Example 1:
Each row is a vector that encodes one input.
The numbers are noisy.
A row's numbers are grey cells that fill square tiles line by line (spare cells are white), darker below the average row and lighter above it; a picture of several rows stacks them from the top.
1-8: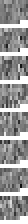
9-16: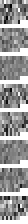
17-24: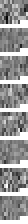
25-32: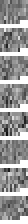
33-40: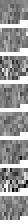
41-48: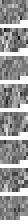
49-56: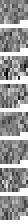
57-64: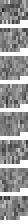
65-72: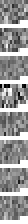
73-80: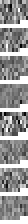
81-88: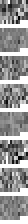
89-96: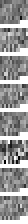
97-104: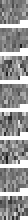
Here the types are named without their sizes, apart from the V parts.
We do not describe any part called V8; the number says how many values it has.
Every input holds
a true/false value and a value of V8, together with either a fixed value, or a node of a tree.
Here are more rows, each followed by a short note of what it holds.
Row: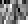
a node of a tree, a true/false value and a value of V8
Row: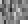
a true/false value and a value of V8
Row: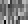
a true/false value and a value of V8
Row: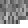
a true/false value and a value of V8
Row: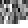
a node of a tree, a true/false value and a value of V8
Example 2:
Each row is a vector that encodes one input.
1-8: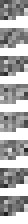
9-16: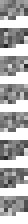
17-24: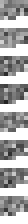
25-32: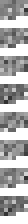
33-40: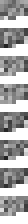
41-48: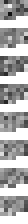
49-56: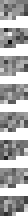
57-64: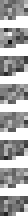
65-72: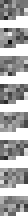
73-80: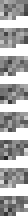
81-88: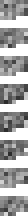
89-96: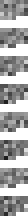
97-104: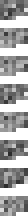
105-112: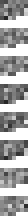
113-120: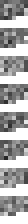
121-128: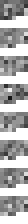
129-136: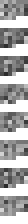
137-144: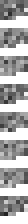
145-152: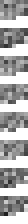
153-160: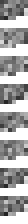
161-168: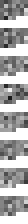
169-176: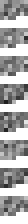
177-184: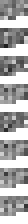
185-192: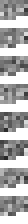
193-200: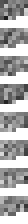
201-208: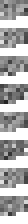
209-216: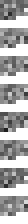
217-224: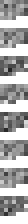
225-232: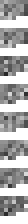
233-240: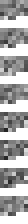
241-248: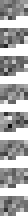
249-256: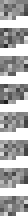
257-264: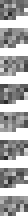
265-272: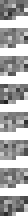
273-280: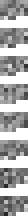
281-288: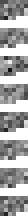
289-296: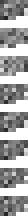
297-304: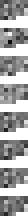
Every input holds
either a point on an 11-point line, or a list of up to two points on a 7-point line.
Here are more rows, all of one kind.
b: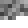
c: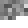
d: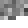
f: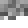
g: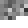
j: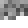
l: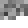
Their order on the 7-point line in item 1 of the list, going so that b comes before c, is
j, l, f, b, d, c, g.
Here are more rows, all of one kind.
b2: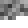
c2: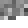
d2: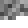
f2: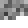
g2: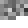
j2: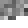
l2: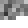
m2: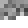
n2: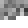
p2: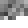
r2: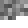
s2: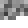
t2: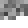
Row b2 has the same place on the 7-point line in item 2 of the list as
d2, l2, r2 and s2.
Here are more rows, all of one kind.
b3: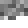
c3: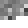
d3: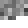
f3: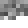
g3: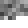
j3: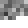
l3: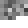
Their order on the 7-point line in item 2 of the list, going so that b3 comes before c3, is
f3, b3, d3, c3, j3, g3, l3.
